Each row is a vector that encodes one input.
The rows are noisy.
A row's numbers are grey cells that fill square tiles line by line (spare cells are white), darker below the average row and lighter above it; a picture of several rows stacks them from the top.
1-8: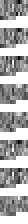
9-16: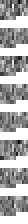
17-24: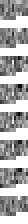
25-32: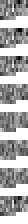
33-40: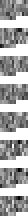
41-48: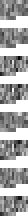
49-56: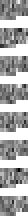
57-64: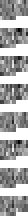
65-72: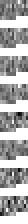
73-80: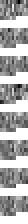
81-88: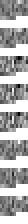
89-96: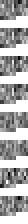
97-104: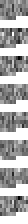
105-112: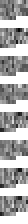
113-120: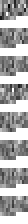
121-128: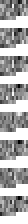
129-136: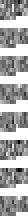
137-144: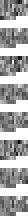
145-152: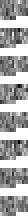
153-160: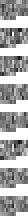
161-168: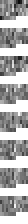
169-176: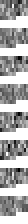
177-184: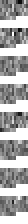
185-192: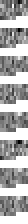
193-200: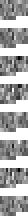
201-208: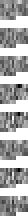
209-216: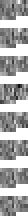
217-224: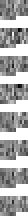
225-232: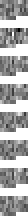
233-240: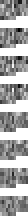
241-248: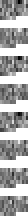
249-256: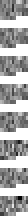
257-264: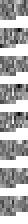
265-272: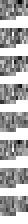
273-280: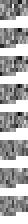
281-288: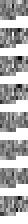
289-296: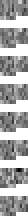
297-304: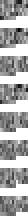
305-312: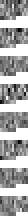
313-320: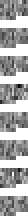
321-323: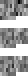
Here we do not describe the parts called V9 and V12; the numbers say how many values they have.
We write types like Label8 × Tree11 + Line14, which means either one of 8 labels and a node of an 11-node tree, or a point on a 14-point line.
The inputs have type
Bool × V9 × V12 + List2(Line6).
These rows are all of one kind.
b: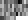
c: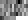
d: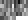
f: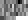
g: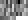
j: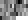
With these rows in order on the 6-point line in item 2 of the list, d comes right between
b and f.
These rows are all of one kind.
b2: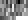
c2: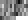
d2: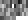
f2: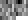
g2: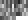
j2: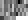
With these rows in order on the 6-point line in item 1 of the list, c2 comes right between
f2 and j2.
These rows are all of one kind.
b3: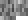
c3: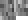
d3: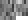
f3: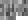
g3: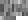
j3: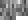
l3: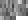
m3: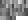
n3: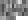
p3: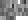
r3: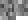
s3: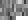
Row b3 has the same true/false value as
c3, l3 and r3.
